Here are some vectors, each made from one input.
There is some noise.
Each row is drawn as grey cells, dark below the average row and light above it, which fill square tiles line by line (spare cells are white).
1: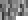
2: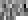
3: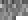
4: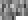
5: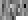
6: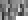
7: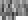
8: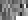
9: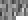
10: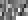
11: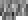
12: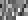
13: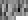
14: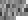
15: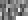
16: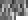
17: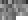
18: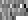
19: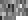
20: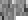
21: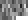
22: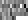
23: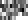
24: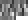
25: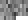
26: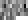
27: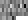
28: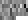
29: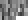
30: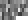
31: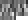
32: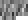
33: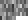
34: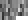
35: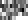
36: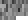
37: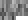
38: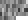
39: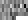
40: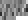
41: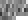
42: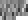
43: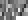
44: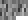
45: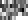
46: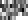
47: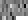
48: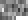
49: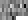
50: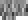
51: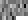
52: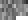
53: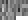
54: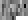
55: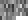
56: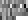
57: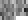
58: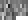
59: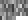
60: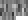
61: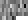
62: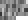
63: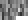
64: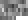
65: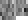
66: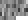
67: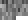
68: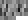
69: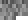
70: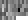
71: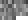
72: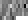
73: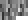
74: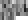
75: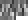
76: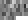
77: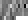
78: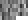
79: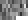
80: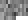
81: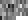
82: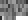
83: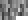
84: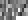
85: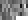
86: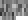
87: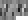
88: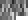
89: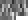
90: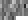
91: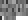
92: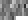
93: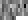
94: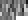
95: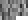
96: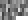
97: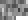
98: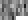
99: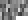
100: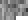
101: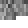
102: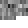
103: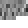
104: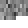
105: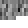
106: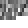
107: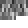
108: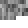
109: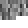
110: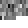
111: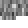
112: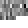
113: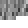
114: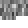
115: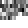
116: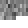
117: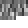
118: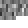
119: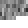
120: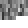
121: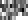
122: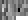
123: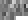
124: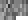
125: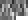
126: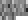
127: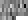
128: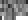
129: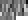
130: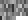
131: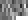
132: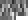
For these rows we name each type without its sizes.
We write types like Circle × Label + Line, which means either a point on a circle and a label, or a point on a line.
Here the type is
List(Line).
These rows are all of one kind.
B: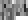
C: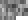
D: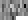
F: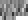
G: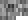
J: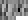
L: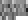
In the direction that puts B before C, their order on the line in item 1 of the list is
D, B, L, F, J, C, G.
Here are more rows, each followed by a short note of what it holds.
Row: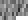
a list of two items
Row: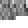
a list of two items
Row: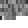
a list of two items
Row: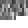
a list of one item
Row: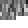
a list of one item
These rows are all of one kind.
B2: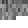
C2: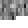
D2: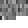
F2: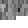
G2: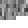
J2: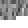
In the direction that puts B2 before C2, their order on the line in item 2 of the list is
D2, F2, B2, C2, J2, G2.
